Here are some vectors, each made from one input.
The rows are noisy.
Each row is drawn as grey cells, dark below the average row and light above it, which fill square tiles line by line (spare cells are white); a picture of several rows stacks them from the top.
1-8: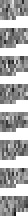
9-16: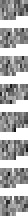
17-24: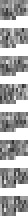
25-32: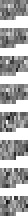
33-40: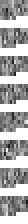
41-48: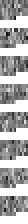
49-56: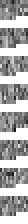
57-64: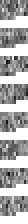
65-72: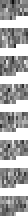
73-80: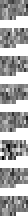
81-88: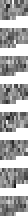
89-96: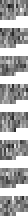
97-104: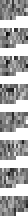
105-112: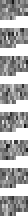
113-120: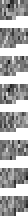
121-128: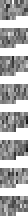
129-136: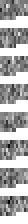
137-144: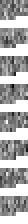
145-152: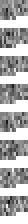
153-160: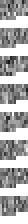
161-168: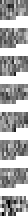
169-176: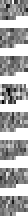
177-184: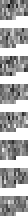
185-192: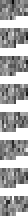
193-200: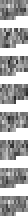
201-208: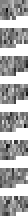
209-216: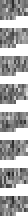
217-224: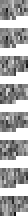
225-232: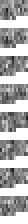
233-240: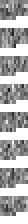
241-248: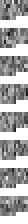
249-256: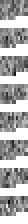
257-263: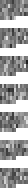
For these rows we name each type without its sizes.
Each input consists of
a list of points on a line.
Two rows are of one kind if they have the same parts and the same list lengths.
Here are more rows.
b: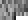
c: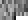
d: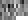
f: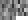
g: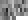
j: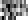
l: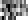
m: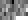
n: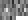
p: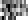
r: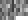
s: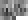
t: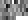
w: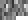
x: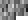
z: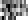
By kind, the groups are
b, c, g, s, t, x
d, f, m, n, r, w
j, l, p, z

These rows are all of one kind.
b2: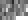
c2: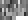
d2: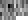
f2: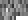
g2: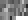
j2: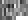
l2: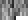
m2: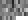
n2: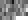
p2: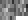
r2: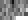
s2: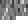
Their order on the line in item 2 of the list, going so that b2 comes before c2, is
f2, j2, m2, b2, n2, r2, c2, g2, p2, d2, s2, l2.
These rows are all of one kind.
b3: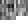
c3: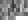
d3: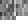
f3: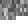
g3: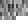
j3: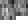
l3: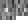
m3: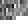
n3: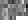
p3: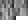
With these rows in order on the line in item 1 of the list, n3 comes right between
j3 and l3.
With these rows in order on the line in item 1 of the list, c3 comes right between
d3 and f3.
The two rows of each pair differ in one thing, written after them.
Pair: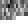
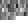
the place on the line in item 2 of the list
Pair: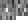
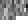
the place on the line in item 2 of the list
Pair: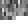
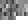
the place on the line in item 1 of the list
